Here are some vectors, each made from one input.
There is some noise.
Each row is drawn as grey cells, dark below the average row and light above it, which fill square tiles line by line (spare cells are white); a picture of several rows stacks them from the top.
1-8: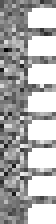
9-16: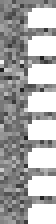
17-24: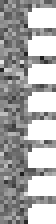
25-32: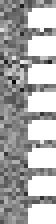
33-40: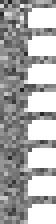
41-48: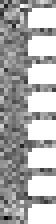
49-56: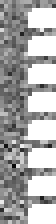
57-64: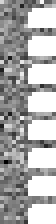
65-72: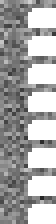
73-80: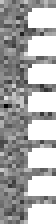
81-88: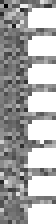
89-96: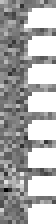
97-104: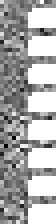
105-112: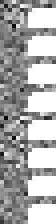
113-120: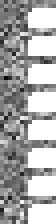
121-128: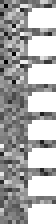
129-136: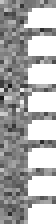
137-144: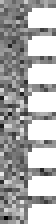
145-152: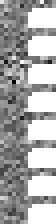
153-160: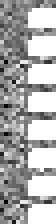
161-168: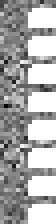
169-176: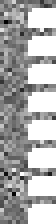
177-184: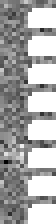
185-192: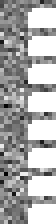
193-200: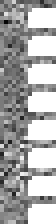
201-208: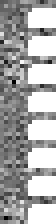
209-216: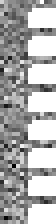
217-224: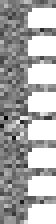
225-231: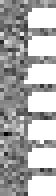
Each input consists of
either a point on an 18-point circle and a true/false value, or a point on an 8-point line.
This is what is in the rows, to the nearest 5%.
About 70% of them hold a point on an 18-point circle and a true/false value. The rest hold a point on an 8-point line.
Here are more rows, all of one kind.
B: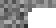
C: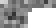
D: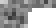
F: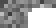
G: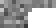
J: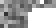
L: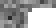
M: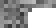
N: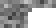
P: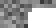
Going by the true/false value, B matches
F, L, M and P.
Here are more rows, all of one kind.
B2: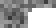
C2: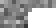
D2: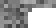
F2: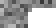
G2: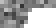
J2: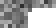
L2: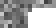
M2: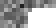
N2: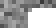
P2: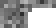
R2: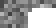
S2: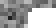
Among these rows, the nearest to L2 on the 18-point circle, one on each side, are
J2 and R2.
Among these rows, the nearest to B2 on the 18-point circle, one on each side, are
G2 and S2.
